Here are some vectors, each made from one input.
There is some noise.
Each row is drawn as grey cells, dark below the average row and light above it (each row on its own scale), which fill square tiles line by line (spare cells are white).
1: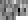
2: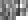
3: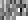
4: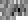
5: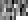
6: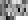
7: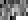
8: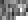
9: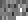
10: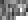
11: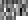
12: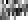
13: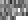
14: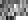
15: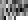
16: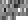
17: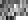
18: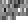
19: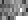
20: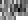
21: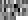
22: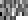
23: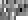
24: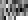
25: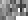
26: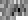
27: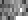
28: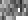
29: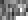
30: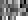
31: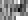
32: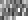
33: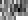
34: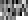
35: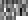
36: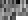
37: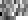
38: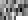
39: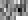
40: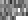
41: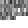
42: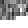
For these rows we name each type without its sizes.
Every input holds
a label and three true/false values.
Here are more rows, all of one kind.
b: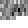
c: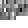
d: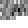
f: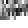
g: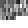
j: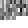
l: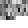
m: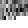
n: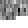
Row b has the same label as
d, l and n.
